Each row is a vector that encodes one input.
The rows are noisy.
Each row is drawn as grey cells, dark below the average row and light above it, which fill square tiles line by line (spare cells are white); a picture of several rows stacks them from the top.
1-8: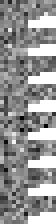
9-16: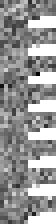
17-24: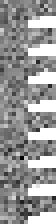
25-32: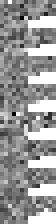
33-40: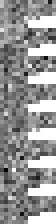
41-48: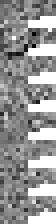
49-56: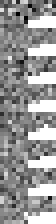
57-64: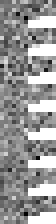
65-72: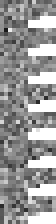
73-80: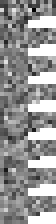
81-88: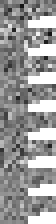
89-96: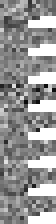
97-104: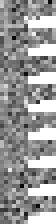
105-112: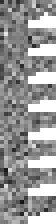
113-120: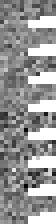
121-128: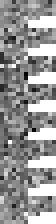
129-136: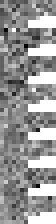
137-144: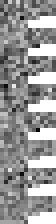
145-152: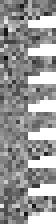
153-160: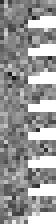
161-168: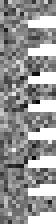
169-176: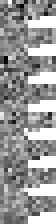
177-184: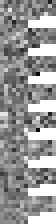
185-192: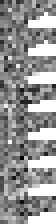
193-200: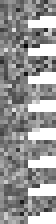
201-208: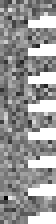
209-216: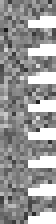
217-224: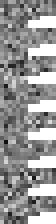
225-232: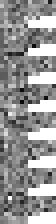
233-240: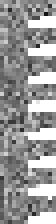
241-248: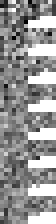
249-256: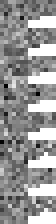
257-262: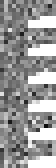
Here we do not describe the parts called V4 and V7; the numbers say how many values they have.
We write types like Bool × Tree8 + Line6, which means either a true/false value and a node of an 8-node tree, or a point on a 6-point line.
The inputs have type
Bool × (Line5 + Line6) + V4 × V7.
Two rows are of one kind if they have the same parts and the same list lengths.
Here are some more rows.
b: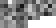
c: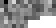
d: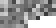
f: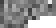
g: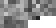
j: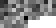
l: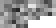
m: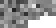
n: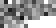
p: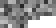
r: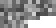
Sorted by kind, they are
b, c, j, n, p, r
d, g, l
f, m

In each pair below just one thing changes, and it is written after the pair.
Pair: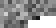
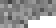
the true/false value
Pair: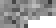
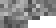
the true/false value
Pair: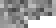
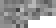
the place on the 6-point line
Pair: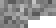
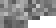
the true/false value
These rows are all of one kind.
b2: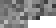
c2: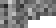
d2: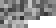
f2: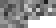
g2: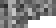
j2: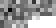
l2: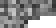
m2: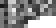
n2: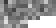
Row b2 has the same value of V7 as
d2, l2 and n2.
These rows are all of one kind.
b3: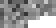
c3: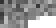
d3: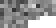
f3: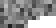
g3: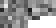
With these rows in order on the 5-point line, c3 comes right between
b3 and f3.
